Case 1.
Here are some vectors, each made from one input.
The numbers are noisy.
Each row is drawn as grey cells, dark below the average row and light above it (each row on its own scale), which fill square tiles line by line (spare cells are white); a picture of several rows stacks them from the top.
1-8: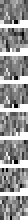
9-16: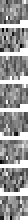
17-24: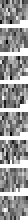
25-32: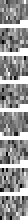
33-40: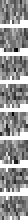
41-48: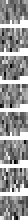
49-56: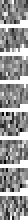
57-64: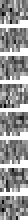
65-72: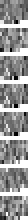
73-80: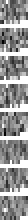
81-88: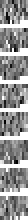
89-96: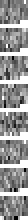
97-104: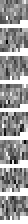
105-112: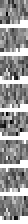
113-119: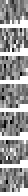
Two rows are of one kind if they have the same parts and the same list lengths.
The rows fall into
2 kinds.
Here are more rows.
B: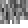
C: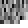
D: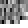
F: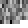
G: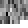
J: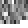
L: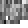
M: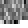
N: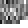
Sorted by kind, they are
B, G, L, N
C, D, F, J, M

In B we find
a point on a 7-point line.
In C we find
three true/false values.
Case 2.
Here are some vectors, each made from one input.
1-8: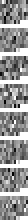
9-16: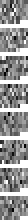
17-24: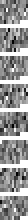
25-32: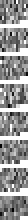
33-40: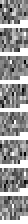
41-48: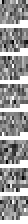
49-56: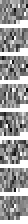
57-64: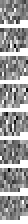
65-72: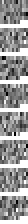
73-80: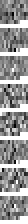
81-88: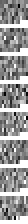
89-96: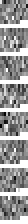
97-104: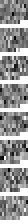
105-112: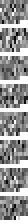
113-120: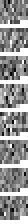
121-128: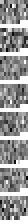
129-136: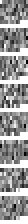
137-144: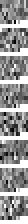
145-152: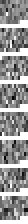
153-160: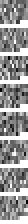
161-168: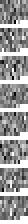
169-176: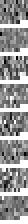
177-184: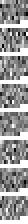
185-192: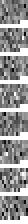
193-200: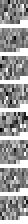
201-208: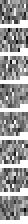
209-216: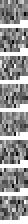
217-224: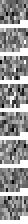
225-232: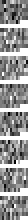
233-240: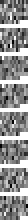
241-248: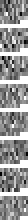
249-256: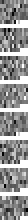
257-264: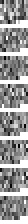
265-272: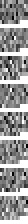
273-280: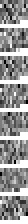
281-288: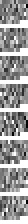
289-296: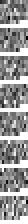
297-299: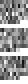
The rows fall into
2 kinds.
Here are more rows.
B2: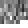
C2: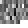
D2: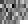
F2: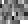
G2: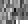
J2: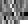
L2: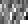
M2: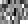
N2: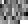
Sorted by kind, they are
B2, C2, D2, F2, J2, L2, M2, N2
G2

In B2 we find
a node of a 9-node tree and five true/false values.
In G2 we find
a node of a 9-node tree.
